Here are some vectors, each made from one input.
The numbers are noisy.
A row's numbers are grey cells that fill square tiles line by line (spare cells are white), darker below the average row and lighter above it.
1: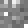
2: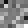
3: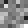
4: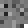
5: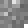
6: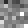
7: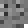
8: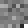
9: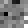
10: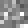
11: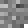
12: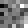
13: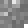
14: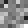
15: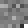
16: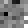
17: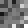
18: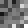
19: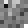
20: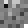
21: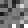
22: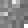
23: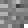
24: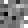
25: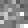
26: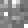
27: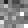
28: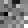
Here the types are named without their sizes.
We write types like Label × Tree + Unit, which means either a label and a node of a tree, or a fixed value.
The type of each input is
Line × Line.
